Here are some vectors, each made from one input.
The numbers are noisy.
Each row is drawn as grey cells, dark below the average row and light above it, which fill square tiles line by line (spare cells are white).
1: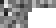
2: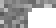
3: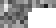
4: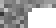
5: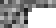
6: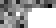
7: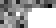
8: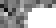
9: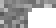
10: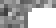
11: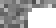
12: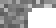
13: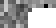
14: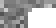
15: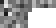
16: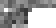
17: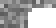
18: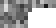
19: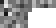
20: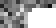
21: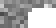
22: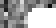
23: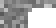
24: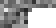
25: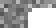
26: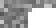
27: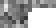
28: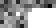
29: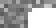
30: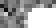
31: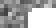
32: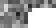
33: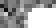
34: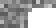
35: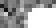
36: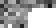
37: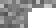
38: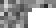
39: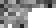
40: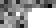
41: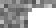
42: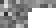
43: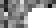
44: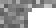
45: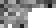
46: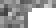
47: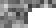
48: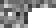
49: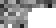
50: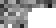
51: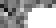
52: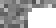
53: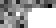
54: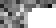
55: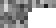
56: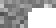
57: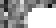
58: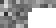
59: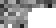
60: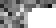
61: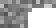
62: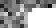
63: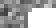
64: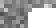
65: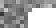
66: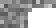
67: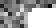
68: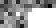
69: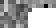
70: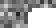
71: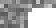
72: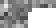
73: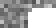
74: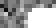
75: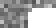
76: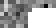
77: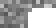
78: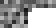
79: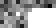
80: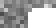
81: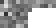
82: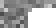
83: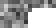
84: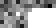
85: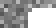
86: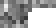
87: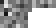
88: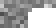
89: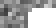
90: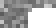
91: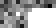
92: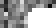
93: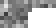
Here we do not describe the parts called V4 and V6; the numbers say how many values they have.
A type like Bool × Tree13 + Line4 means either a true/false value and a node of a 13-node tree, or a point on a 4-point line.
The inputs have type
(Bool × V6 + Unit) × V4 + Line5.
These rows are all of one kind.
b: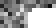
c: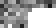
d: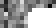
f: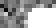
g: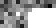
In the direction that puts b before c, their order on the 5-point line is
d, f, b, g, c.
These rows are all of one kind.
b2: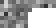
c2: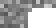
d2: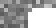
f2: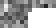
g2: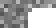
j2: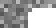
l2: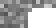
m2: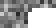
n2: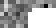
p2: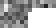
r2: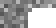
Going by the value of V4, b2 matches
f2, n2 and p2.
